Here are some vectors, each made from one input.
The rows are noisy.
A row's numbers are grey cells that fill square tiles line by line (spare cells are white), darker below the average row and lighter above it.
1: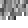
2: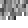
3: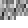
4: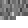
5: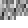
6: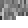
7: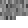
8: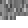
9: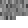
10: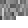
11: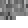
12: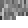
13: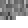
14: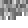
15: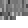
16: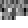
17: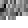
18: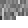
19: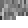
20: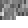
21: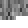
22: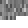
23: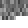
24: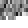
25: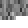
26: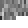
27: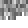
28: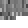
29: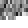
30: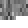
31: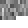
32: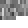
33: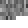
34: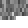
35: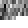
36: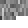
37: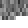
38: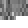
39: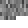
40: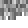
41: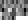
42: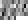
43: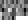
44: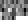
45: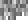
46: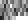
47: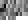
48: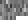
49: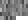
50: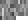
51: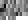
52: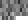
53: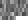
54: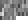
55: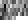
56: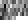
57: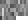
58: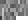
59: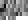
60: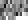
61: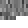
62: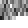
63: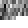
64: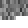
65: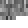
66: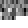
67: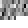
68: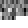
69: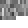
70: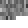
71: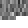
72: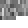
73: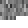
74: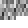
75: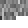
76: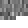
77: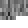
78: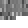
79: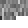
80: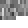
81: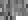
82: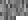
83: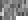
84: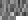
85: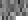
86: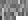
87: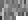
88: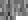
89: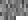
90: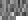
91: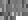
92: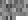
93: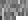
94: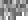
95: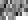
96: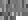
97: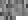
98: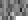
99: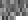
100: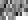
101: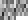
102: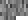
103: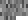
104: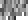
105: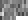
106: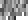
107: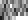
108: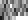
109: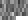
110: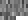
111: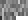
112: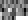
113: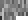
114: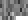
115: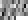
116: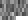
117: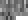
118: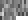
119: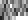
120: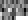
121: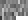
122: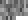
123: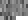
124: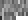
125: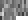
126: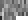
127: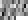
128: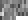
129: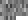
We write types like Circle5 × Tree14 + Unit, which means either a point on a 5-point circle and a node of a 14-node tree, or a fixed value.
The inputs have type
Bool × Bool × Bool + List2(Line8).
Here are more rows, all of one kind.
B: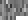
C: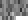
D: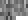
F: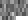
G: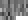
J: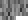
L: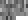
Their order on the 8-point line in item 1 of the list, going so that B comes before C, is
B, L, D, G, J, C, F.
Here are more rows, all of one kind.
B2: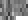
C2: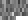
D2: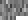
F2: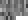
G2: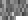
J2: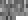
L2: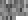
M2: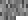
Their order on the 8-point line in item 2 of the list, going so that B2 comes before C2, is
F2, J2, L2, B2, G2, C2, M2, D2.
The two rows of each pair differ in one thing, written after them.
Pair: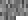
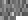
the place on the 8-point line in item 1 of the list
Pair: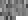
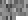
the place on the 8-point line in item 1 of the list
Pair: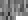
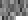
the place on the 8-point line in item 1 of the list
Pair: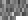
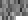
the place on the 8-point line in item 2 of the list
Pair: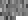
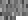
the place on the 8-point line in item 2 of the list
